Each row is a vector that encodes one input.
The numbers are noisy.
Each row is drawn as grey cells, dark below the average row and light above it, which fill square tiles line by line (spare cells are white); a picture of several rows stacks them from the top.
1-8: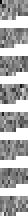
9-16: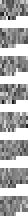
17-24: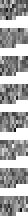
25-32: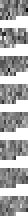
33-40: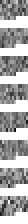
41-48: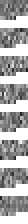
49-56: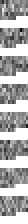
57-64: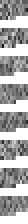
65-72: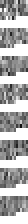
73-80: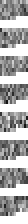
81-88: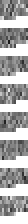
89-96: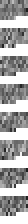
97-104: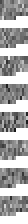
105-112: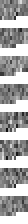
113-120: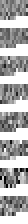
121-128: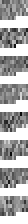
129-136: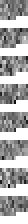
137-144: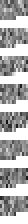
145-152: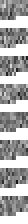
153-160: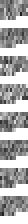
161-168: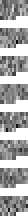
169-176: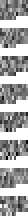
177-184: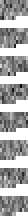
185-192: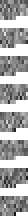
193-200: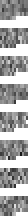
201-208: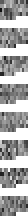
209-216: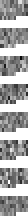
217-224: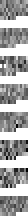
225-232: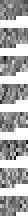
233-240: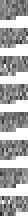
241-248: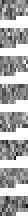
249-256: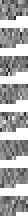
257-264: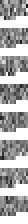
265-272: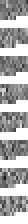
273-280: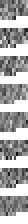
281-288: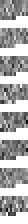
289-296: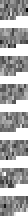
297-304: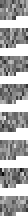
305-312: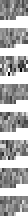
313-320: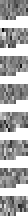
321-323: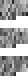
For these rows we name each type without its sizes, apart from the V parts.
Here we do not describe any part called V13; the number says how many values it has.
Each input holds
a point on a circle and a value of V13, together with either a fixed value, or three true/false values.
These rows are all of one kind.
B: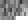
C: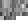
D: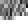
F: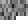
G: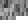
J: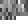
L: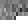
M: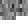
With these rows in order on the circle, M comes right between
B and G.
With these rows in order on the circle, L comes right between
F and G.
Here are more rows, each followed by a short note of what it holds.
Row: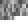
a point on a circle, three true/false values and a value of V13
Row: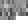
a point on a circle, three true/false values and a value of V13
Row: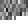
a point on a circle, three true/false values and a value of V13
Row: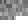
a point on a circle and a value of V13
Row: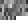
a point on a circle, three true/false values and a value of V13
